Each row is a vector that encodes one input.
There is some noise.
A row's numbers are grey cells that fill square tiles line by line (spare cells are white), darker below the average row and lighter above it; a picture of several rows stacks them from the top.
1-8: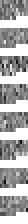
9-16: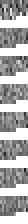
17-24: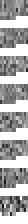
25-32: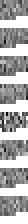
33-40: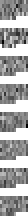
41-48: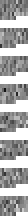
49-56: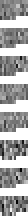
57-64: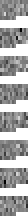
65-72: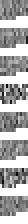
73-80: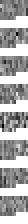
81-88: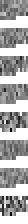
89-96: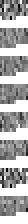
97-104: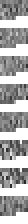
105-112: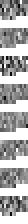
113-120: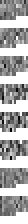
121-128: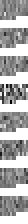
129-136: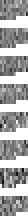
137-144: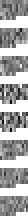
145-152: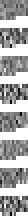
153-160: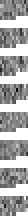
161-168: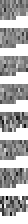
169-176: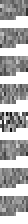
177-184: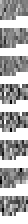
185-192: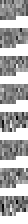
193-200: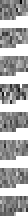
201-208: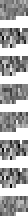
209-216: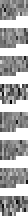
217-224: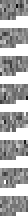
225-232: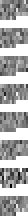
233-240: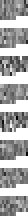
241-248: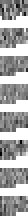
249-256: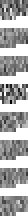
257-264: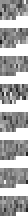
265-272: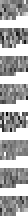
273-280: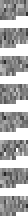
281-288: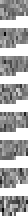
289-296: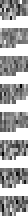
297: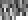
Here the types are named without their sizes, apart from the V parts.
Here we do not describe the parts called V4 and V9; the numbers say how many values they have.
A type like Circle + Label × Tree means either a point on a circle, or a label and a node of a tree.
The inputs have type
(Bool × Bool × Bool × Bool + V4) × V9 + Line.
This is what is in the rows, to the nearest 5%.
About 20% of them hold a point on a line. The rest hold a value of V9, together with either four true/false values, or a value of V4.
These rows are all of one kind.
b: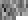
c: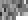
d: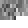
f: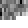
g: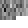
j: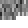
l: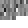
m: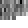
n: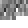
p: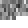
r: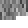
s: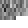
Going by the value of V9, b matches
d, g and s.
